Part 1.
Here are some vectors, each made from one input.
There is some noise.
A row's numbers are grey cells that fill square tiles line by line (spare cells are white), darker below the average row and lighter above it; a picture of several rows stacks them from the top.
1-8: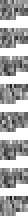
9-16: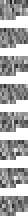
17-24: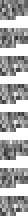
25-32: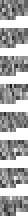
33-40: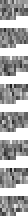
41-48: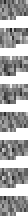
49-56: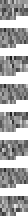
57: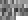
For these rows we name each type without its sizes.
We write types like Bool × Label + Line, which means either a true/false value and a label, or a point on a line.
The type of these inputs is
Circle.
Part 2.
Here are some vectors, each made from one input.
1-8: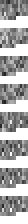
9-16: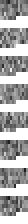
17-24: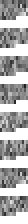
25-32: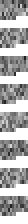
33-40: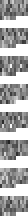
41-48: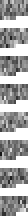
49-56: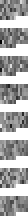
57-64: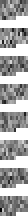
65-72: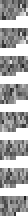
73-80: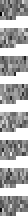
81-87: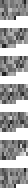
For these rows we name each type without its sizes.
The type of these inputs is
Line.
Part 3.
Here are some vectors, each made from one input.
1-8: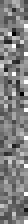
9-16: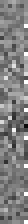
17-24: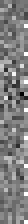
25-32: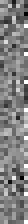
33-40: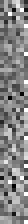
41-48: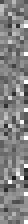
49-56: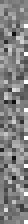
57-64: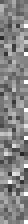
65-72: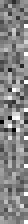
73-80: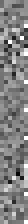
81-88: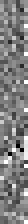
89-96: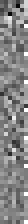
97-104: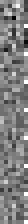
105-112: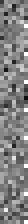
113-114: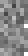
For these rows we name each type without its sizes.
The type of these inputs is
Bool × Bool × Bool.
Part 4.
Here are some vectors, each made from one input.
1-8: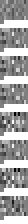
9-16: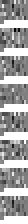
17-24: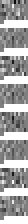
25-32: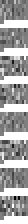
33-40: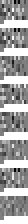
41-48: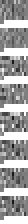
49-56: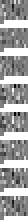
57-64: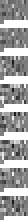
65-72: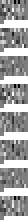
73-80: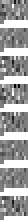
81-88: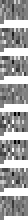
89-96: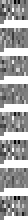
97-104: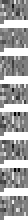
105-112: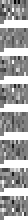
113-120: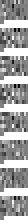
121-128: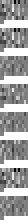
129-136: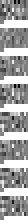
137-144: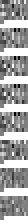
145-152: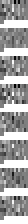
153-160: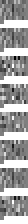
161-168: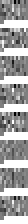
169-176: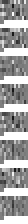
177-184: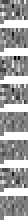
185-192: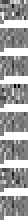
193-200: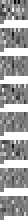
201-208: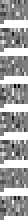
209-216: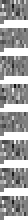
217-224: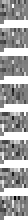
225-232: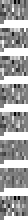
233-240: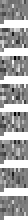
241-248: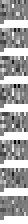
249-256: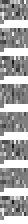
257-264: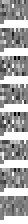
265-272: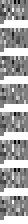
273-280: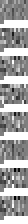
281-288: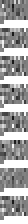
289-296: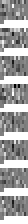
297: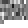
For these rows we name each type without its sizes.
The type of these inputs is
Line.
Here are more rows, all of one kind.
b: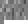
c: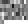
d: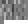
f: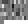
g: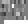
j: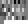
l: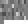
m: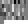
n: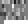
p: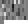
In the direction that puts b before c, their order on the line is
j, m, n, g, l, b, d, p, f, c.
